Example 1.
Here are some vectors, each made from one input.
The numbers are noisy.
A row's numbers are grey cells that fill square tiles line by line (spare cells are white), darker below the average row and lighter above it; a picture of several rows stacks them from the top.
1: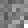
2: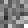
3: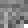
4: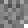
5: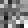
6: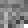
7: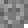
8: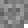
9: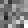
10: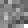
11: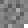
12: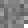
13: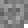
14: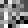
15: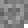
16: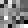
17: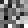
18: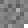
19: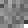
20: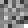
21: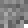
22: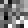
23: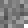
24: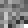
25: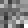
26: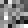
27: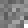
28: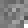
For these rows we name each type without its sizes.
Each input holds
a point on a line.
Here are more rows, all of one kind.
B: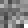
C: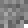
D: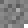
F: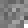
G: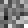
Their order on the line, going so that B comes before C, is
F, B, G, D, C.
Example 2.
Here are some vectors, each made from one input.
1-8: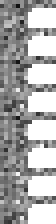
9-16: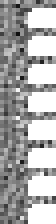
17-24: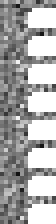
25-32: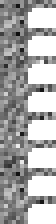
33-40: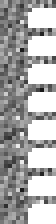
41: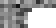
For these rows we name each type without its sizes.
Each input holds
three true/false values.
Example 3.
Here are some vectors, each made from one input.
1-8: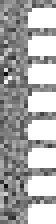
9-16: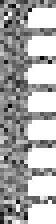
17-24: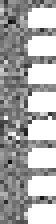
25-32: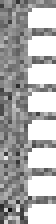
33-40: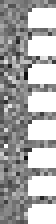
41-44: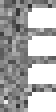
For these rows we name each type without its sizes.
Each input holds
a label.
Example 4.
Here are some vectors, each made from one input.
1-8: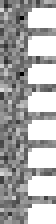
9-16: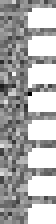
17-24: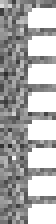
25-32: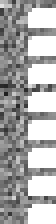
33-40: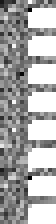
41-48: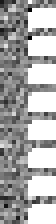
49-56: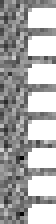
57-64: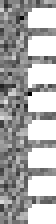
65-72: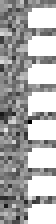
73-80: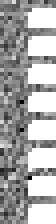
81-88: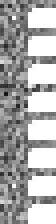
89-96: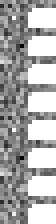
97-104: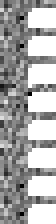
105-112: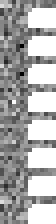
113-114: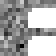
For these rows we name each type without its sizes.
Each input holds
a point on a line.
